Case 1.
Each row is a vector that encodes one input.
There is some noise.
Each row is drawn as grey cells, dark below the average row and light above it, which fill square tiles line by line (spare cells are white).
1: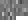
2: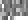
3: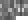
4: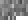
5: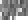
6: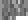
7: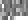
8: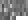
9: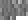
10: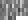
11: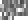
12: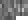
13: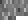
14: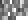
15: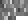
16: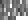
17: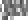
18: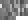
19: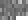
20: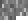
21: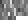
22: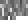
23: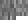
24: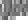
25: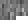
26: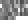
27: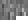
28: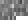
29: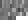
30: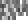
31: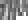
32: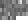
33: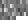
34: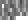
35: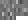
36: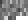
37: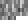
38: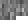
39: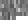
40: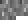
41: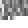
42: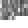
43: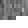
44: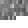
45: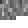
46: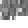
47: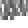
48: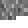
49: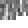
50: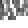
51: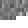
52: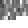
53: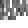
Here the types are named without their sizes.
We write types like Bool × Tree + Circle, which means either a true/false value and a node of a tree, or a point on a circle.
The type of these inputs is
Bool × Bool × Bool × Bool.
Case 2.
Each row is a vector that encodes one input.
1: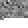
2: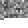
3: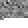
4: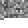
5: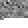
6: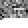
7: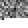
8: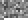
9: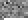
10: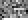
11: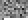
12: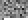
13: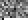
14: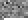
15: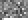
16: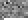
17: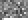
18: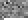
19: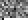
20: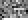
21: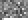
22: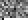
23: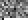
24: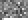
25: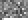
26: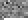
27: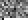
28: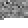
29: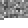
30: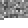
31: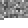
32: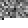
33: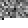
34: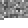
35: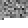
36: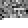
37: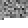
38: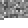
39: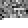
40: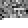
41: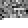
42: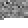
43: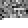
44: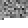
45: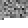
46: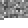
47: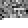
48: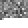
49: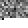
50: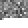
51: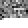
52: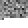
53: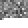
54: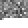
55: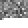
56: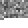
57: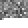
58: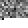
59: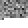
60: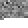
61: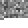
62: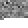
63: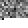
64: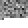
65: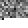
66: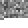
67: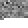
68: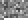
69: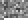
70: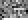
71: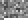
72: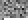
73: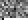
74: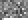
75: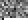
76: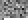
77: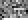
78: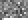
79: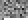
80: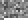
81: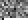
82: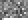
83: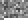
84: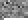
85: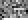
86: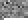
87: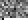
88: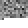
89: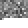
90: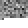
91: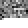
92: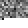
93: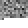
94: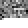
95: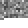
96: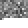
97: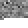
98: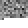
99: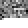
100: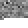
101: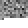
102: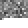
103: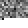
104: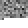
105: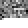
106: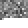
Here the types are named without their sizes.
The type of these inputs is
Line.
